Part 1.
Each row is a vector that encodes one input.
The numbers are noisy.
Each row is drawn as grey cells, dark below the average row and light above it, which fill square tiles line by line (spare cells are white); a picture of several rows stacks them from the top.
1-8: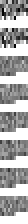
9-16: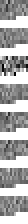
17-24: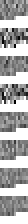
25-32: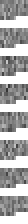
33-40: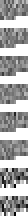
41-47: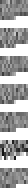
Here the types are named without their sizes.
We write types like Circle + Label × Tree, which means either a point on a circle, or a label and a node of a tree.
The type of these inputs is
Tree + Unit.
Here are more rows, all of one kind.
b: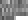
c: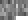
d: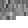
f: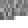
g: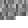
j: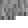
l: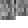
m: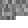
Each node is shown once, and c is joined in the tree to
j and l.
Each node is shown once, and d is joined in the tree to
m.
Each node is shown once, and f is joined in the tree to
g and j.
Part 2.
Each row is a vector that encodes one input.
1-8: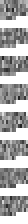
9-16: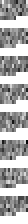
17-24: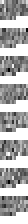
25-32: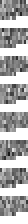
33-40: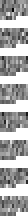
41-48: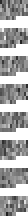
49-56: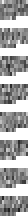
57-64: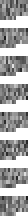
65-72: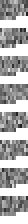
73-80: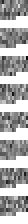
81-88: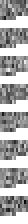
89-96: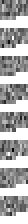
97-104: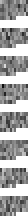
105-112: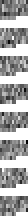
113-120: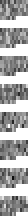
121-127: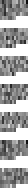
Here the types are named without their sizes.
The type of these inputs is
Bool × Bool × Bool × Bool × Bool.
